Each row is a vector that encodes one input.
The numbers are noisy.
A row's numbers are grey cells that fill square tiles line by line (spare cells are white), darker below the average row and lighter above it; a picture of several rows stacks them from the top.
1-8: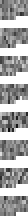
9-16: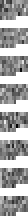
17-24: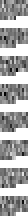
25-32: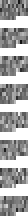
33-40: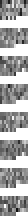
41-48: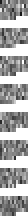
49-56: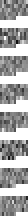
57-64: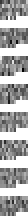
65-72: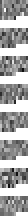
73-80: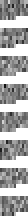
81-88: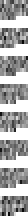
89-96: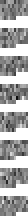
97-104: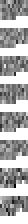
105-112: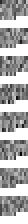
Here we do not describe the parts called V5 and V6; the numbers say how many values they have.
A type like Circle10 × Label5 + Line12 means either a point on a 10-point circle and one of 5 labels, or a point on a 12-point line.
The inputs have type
Bool × Bool × Bool × Bool × (Line4 × V6 + V5).
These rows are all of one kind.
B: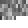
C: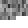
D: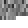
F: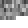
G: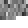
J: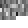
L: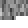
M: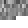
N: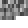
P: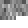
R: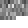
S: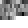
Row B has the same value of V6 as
C and G.
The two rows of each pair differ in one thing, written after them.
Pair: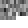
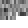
the place on the 4-point line
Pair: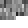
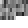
the value of V6
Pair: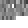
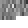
the value of V6
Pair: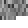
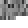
the place on the 4-point line
